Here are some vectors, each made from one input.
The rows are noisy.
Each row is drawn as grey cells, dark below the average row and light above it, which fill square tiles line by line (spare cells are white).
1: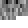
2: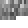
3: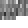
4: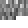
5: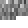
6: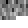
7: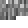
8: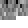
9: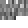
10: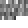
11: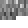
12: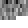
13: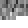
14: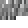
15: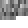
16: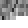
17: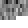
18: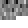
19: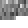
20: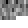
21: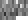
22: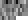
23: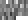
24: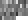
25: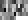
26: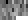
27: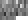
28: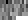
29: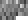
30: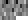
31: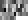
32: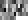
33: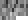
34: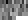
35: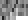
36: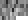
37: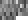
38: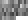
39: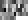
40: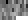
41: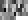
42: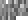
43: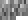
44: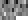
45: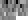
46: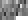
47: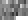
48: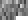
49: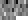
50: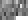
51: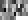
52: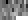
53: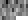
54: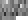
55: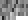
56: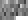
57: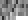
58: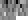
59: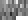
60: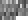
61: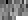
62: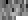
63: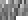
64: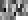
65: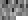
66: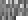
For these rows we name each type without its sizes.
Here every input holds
either a fixed value, or a point on each of two lines, or a node of a tree.
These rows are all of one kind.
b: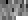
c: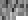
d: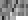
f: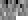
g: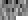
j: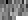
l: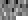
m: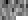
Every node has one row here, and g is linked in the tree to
f and l.
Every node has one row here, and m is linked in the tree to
b, c and l.
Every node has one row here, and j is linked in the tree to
b.
